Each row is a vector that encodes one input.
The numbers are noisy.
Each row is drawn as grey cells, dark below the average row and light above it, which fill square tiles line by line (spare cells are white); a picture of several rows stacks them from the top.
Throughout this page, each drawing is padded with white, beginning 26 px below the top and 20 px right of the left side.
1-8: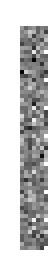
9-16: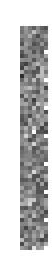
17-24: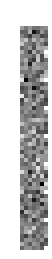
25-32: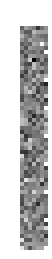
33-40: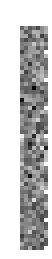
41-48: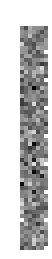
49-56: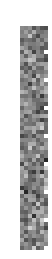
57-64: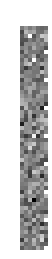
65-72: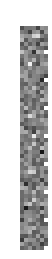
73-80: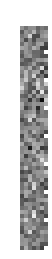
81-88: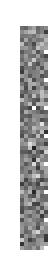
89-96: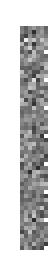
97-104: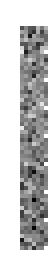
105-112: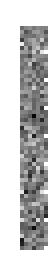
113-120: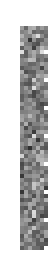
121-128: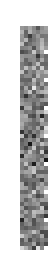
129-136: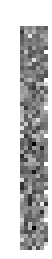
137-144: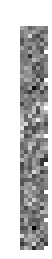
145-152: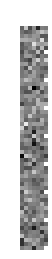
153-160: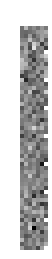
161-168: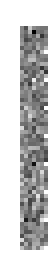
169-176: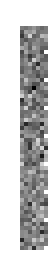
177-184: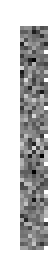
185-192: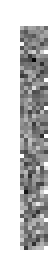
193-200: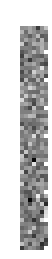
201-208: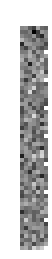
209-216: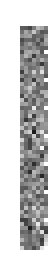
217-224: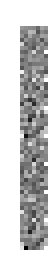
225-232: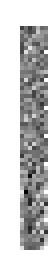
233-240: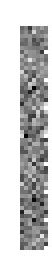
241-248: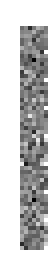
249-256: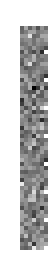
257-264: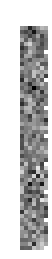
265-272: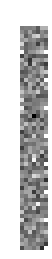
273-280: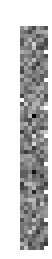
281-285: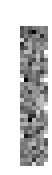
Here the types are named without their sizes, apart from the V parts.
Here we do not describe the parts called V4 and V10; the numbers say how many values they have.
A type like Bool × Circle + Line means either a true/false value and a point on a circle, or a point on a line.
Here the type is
Label × (Line + V10) + V4.
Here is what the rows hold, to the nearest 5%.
About 90% of them hold a label, together with either a point on a line, or a value of V10. The rest hold a value of V4.
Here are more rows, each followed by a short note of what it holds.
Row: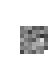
a label and a point on a line
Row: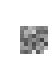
a label and a value of V10
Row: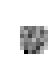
a value of V4
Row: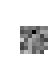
a label and a point on a line
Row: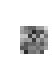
a value of V4
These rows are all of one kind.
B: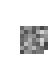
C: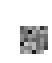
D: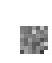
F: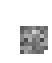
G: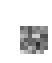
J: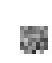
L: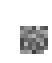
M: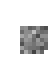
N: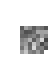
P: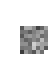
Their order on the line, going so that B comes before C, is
P, N, B, C, M, L, J, G, D, F.
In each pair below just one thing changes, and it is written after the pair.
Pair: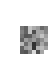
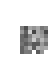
the value of V10
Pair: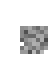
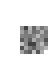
the label
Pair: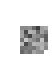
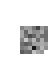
the value of V10
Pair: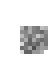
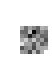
the label
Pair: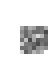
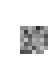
the label
